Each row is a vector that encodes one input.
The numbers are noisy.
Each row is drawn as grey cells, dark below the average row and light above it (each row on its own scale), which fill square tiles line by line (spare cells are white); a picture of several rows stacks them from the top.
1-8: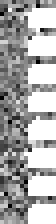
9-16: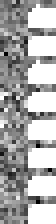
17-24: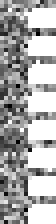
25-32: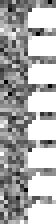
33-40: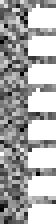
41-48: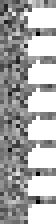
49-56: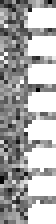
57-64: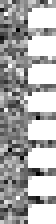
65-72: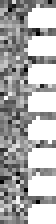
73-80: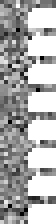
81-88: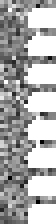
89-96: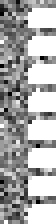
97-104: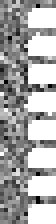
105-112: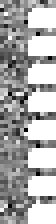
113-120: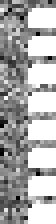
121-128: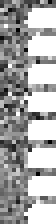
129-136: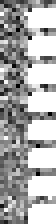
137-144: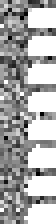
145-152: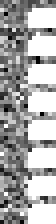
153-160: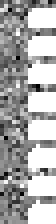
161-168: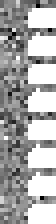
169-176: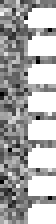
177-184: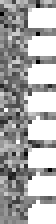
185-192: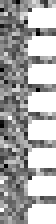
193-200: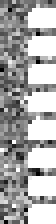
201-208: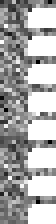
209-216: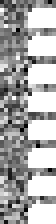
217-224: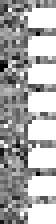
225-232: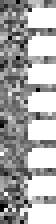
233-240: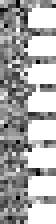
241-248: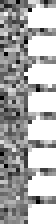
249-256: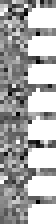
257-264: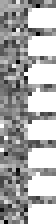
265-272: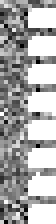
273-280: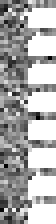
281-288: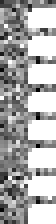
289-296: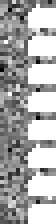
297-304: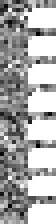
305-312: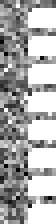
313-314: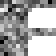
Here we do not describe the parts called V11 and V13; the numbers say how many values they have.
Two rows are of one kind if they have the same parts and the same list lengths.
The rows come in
3 kinds.
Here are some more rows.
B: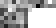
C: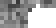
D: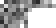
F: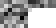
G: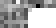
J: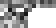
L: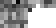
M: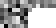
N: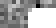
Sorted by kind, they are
B, G, J
C, F, L, M, N
D

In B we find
one of 9 labels and a true/false value.
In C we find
a true/false value, a value of V11 and a value of V13.
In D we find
a fixed value.
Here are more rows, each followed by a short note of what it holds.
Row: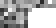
one of 9 labels and a true/false value
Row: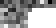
a true/false value, a value of V11 and a value of V13
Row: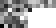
one of 9 labels and a true/false value
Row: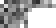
a fixed value
